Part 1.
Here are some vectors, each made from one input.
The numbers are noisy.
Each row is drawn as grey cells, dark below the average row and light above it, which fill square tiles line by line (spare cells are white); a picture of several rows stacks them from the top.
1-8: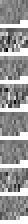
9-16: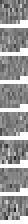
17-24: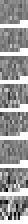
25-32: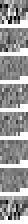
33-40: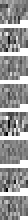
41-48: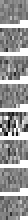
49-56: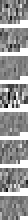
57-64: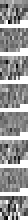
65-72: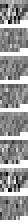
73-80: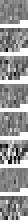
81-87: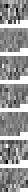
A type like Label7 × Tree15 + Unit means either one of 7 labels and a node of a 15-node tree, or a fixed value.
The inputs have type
Bool × Line8.
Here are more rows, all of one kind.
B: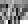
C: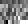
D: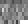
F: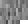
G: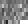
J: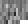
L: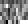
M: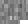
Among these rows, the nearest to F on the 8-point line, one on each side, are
G and J.
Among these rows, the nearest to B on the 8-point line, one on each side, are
J and M.
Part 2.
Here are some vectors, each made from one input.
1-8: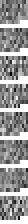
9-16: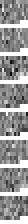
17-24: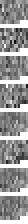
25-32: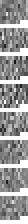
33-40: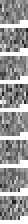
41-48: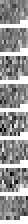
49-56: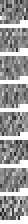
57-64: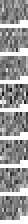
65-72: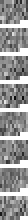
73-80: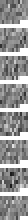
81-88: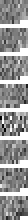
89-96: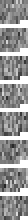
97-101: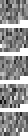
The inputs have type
Circle6 + Circle14.
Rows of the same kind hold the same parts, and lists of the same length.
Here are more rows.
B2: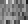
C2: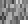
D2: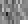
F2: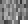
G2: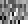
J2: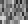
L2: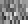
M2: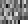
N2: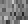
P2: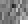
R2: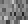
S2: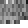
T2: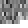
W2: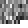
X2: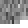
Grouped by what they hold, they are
B2, F2, J2, M2, N2, R2, S2, W2
C2, D2, G2, L2, P2, T2, X2

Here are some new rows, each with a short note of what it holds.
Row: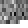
a point on a 6-point circle
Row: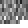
a point on a 6-point circle
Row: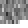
a point on a 14-point circle
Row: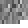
a point on a 14-point circle
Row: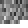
a point on a 6-point circle
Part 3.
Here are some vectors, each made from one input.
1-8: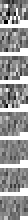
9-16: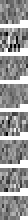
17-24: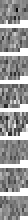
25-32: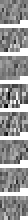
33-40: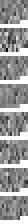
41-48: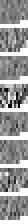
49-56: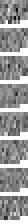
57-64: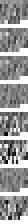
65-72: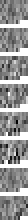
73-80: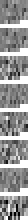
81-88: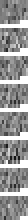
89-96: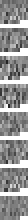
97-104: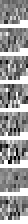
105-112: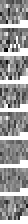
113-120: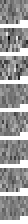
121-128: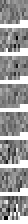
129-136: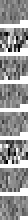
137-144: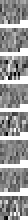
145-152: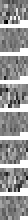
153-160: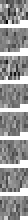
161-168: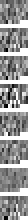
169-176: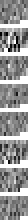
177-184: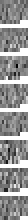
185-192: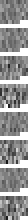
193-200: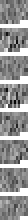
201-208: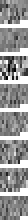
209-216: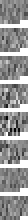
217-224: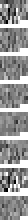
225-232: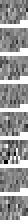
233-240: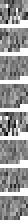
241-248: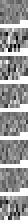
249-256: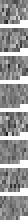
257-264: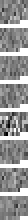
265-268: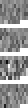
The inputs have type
Circle8 + Line9.
